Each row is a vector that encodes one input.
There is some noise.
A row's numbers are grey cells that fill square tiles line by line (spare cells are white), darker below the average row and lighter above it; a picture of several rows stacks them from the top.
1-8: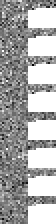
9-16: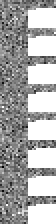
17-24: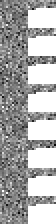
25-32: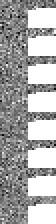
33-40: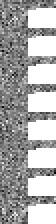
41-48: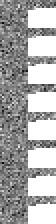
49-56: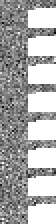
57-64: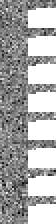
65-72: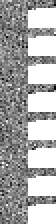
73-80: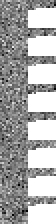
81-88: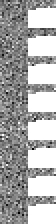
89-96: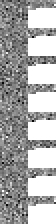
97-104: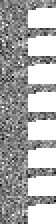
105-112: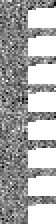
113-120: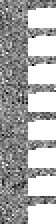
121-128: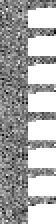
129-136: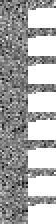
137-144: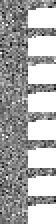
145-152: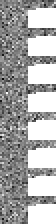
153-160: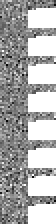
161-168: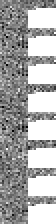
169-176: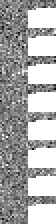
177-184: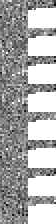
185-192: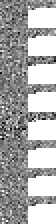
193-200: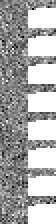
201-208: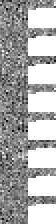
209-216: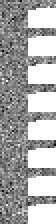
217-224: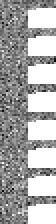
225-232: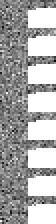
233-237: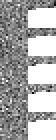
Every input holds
a point on a 10-point circle and a true/false value.
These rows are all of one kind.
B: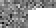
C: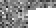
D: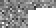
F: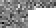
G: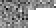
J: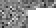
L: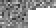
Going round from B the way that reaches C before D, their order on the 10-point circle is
B, G, J, L, C, D, F.
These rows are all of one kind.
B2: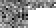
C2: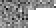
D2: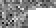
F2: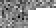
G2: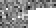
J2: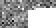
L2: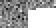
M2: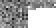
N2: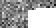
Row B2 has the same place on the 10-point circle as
D2 and M2.
